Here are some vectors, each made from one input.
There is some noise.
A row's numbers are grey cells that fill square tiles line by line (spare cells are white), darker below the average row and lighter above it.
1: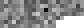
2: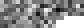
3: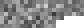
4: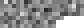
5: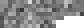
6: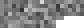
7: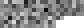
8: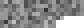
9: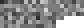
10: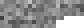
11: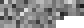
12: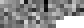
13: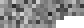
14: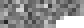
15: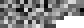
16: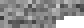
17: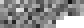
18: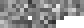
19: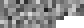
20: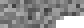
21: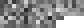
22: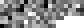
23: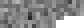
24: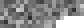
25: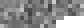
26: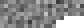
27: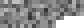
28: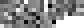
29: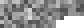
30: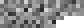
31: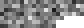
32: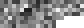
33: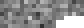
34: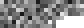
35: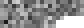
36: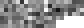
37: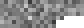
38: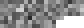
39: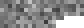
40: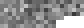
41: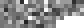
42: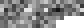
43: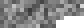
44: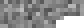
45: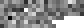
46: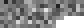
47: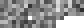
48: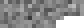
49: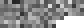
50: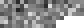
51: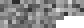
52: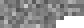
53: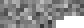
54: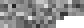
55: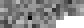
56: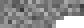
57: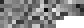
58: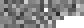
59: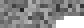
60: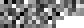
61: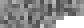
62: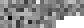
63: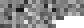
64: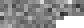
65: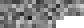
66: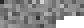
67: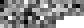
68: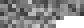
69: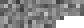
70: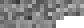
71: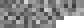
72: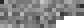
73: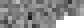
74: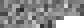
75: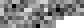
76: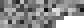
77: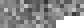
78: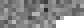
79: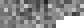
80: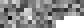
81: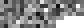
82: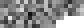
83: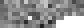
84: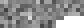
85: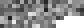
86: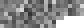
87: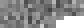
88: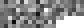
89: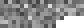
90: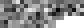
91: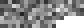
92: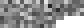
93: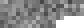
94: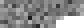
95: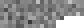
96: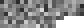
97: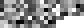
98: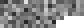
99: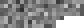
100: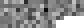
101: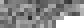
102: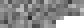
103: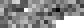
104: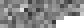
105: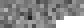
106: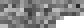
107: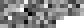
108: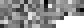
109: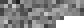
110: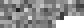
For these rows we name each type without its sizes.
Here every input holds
a label, together with either a point on a circle and a true/false value, or a fixed value.
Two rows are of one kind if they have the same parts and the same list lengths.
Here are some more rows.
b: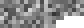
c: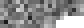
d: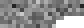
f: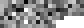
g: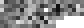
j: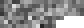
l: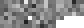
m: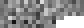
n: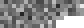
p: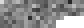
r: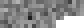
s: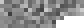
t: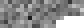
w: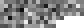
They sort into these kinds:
b, d, f, g, j, l, m, s, w
c, n, p, r, t

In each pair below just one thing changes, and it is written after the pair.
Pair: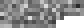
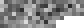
the true/false value
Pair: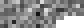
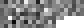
the place on the circle
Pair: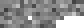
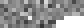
the true/false value
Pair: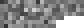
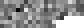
the place on the circle
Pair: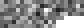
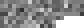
the label
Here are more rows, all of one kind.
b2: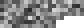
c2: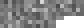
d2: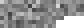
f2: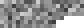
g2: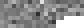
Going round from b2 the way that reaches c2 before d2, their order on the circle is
b2, c2, g2, f2, d2.
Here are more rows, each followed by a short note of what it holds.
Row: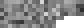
a point on a circle, a label and a true/false value
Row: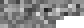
a label
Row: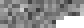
a label
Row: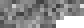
a label
